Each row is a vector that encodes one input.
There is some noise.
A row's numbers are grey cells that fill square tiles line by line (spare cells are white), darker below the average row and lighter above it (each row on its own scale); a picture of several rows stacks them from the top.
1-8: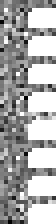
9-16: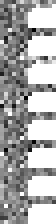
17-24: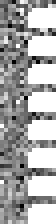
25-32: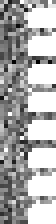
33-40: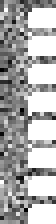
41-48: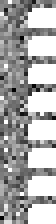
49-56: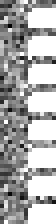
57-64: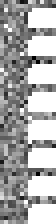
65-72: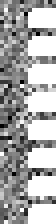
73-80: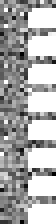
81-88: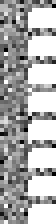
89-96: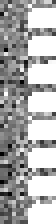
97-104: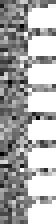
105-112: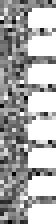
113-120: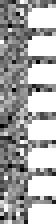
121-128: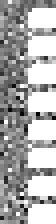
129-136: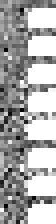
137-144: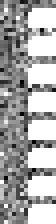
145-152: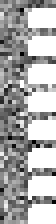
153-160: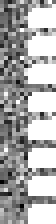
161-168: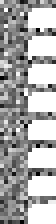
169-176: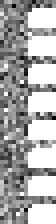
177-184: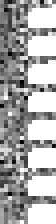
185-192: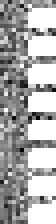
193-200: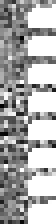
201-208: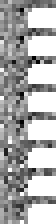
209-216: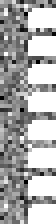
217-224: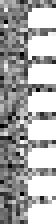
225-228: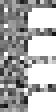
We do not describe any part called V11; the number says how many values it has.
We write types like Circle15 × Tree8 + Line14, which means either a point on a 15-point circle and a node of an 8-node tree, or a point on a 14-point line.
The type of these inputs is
Line9 + Line14 + V11.
